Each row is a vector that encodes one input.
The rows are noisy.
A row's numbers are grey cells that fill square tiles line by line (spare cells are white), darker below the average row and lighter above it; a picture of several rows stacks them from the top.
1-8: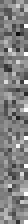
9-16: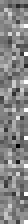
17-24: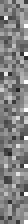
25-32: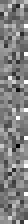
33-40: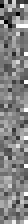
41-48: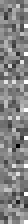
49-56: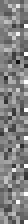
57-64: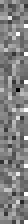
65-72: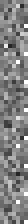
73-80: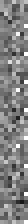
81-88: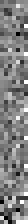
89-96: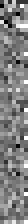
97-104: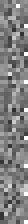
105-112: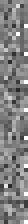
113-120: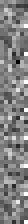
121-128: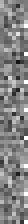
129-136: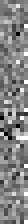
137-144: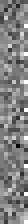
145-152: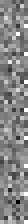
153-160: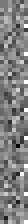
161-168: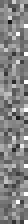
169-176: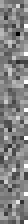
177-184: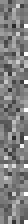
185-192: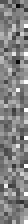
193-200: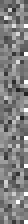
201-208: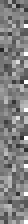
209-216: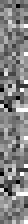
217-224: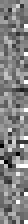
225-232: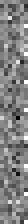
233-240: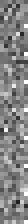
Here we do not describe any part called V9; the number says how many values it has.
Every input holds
a list of up to two items, each one of 5 labels, a true/false value and a value of V9.
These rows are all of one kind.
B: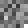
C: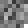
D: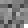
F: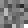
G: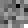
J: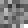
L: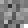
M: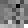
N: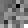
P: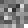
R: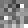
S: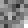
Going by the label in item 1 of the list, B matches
D, F and L.
